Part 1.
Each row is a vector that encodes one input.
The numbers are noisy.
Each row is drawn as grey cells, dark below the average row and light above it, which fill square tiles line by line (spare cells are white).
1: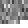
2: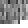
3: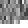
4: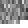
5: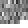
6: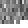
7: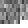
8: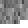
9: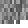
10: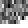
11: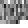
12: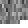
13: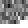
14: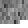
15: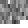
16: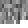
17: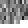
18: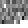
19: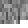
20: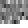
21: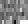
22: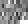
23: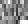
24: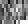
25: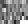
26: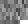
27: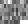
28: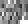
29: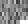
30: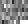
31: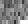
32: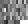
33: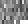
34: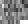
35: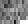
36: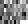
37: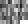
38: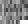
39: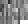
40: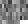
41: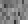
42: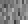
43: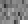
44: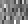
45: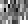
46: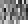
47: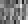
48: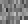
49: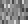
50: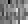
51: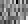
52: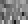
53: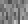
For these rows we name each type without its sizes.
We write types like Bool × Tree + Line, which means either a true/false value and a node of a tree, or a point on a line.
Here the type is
Bool × Tree.
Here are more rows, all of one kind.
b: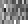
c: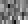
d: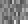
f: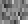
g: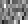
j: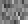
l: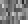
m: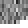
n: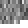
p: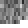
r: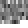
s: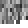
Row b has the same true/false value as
m and p.
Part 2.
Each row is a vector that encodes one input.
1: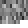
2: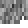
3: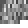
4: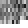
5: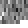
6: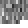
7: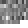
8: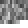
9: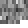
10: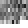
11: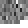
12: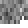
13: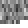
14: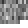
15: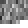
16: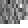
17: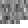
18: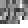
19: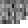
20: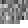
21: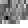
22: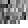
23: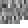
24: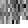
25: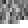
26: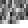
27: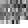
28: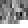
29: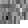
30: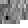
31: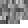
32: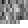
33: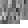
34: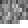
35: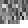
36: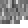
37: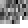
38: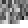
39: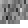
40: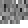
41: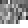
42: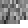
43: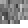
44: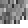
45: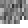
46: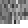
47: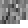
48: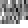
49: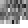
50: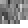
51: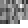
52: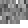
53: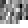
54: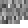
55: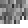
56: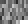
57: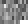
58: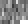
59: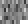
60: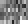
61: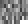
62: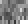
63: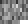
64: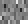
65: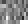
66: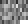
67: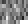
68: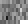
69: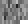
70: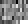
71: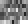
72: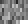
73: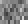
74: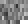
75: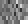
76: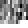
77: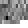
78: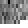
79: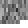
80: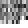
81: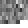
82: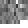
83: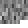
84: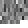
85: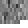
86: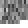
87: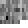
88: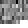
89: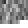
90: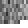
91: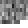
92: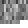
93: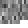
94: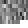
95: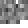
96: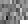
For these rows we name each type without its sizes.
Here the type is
Bool × Bool × Bool × Bool + Circle + Unit.
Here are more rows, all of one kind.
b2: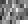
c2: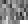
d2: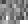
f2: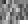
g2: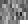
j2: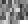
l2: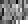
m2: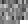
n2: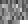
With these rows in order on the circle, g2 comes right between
c2 and n2.
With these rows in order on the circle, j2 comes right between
f2 and m2.
